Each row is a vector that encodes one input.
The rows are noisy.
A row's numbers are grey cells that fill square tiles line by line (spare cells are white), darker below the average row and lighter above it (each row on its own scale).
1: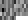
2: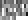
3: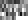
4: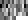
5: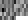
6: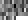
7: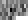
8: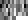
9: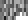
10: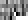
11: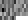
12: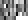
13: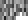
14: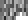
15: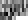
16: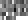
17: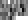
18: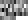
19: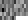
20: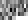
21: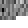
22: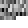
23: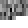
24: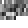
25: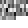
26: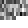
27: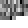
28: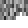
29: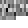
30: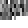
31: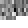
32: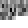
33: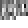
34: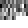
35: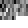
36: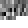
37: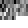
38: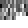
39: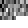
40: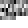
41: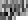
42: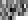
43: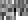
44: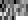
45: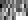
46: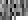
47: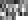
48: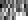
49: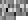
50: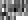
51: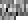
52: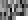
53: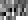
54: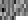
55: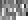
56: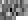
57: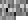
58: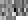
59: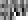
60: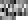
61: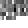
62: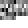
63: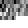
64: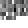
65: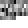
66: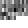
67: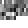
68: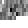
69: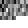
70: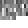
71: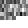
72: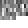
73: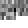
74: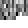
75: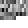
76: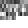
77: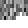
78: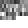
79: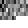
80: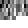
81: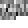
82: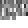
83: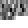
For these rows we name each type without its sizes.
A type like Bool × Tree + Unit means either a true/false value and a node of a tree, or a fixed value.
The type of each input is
Bool × Bool × Bool × Bool + Label × (Tree + Unit).
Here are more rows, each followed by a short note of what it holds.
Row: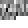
four true/false values
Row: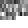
four true/false values
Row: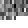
a label
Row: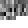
a label
